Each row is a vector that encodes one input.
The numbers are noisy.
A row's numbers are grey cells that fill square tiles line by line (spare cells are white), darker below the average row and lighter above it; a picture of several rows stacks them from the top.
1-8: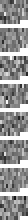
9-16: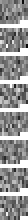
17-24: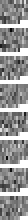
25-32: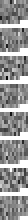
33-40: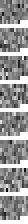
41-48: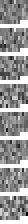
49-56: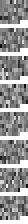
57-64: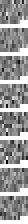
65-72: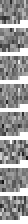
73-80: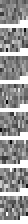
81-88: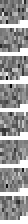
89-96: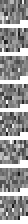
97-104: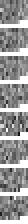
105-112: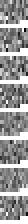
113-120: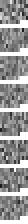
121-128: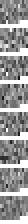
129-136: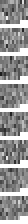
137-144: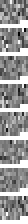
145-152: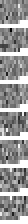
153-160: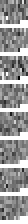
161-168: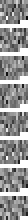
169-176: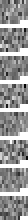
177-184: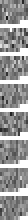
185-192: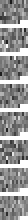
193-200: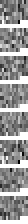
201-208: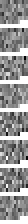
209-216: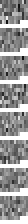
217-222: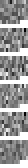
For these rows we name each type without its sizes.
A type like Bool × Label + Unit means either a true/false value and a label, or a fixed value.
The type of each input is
(Bool × Bool × Bool × Line × Line + Tree × Tree) × Tree.
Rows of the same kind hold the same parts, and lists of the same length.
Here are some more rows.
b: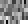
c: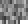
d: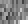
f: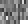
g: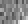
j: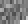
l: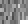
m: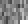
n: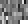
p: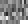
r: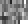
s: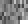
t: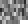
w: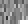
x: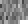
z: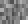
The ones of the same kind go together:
b, f, n, p, t
c, d, g, j, l, m, r, s, w, x, z

